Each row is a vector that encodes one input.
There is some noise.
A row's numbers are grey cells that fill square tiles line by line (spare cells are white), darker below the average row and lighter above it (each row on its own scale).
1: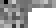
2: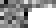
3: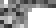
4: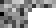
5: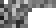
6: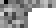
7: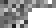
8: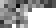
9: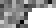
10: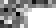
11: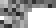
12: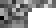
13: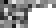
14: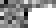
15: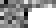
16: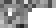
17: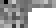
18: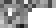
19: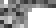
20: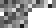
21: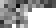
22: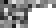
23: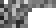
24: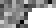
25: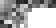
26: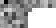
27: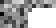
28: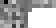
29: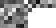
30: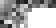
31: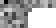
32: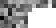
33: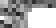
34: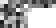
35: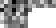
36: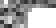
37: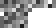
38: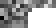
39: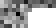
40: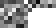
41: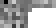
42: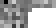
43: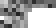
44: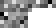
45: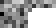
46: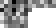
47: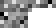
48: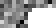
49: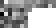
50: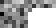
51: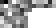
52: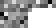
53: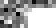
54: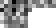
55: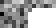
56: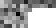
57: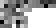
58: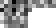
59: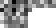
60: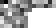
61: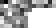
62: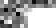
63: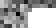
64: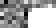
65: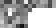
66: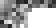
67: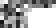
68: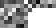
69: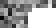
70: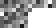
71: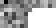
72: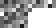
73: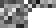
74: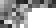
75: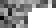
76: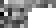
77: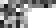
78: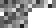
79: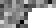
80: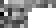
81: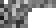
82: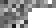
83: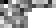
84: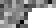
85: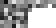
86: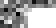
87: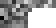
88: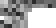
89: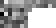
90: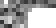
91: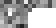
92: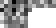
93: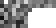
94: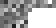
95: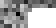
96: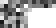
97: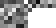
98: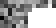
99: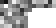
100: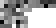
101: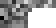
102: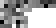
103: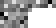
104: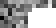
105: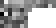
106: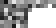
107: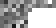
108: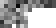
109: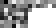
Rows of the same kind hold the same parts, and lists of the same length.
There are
3 kinds of row.
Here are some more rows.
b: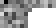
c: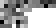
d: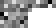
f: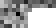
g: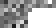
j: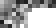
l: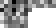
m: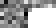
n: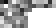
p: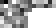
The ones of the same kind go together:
b, d, g, m, n, p
c, f, j
l

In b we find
four true/false values.
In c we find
a point on an 8-point circle.
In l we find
a fixed value.
